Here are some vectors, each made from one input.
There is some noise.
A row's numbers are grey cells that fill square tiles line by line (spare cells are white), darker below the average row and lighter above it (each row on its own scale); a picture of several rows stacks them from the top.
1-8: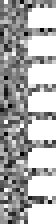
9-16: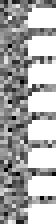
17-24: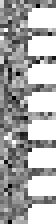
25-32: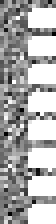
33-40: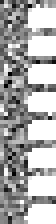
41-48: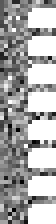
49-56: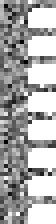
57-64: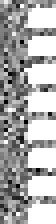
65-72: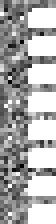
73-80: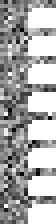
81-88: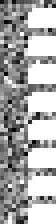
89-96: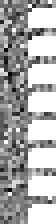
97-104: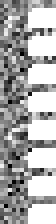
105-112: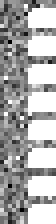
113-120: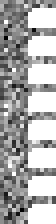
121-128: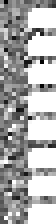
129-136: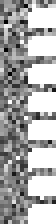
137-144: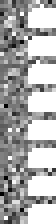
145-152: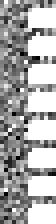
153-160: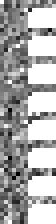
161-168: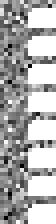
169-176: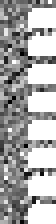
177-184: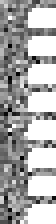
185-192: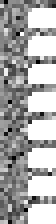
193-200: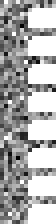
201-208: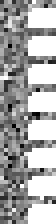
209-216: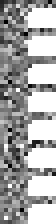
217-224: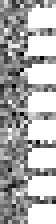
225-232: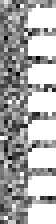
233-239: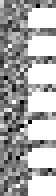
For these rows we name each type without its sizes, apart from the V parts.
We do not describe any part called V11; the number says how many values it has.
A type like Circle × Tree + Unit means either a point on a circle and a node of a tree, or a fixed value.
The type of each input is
Label × (Label + Line) × V11.
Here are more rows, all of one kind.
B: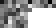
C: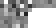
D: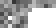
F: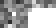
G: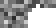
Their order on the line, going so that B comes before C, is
B, D, F, C, G.
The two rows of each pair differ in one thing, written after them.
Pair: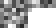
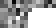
the place on the line
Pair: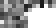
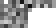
the value of V11
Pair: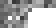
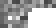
the label
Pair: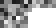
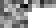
the value of V11
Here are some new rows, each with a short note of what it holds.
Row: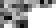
a label, a point on a line and a value of V11
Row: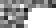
a label, a point on a line and a value of V11
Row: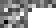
a label, a point on a line and a value of V11
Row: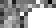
a label, a point on a line and a value of V11
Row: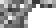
a label, a point on a line and a value of V11
